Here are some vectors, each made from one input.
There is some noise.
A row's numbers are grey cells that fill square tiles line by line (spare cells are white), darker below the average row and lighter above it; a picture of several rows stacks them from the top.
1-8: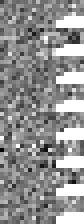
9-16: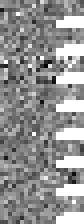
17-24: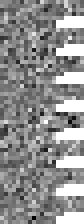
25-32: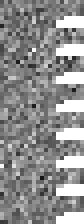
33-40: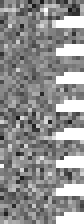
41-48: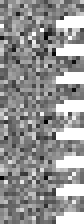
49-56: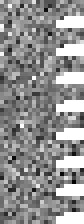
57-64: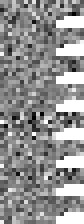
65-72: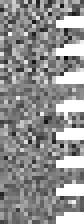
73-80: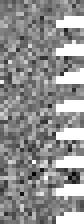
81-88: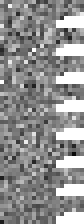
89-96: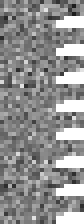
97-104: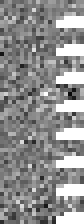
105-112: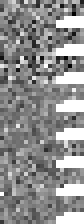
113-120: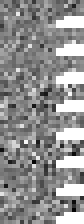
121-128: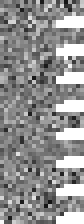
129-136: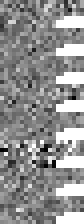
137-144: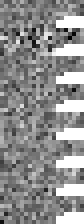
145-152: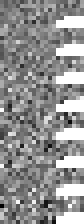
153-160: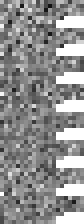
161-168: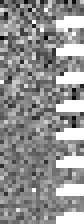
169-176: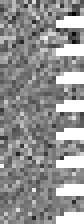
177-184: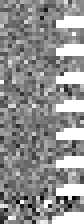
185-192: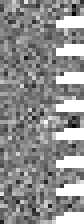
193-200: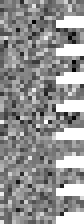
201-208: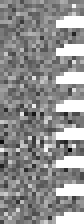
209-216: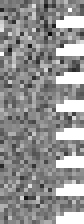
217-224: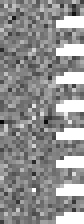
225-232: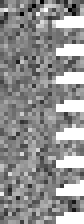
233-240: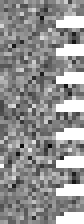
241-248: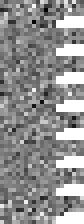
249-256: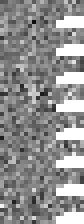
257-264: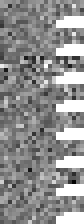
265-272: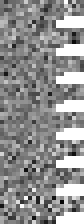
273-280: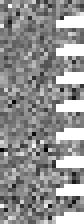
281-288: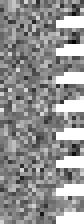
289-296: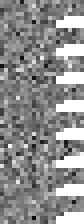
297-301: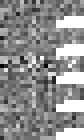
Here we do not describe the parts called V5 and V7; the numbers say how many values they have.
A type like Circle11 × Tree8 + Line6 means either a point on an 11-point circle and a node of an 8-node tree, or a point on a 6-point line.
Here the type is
(Bool × Bool × Bool × Bool + V7) × V5 + Line10 + Line12.
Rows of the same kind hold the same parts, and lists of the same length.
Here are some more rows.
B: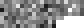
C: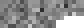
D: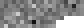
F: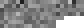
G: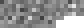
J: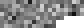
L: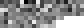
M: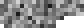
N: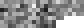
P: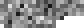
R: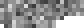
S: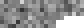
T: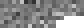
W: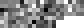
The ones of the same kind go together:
B, L, T
C, D, F, G, N, S, W
J
M, P, R

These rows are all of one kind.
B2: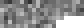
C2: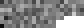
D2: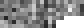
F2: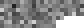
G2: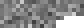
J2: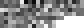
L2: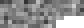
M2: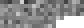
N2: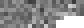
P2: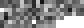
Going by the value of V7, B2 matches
L2 and M2.
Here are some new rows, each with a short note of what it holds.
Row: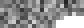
four true/false values and a value of V5
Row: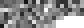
a value of V5 and a value of V7
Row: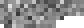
a point on a 10-point line
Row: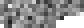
a point on a 10-point line
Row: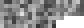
a value of V5 and a value of V7
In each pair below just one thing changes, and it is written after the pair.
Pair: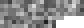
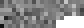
the value of V7
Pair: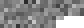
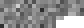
the value of V5
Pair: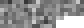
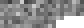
the value of V5
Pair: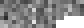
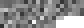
the value of V7
